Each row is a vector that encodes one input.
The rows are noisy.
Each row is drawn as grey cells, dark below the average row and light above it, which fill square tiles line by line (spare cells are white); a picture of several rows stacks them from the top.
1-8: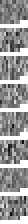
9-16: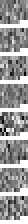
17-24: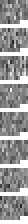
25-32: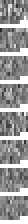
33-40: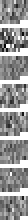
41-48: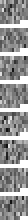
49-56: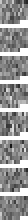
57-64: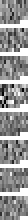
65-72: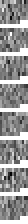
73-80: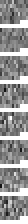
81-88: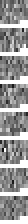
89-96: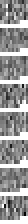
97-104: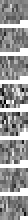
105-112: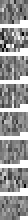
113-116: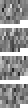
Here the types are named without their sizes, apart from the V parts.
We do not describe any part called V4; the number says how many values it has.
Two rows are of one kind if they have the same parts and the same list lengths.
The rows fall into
4 kinds.
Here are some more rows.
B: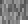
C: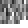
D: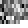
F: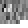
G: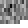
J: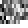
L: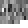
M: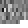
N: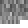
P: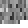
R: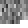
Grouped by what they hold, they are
B, L, N, P
C, G
D, J
F, M, R

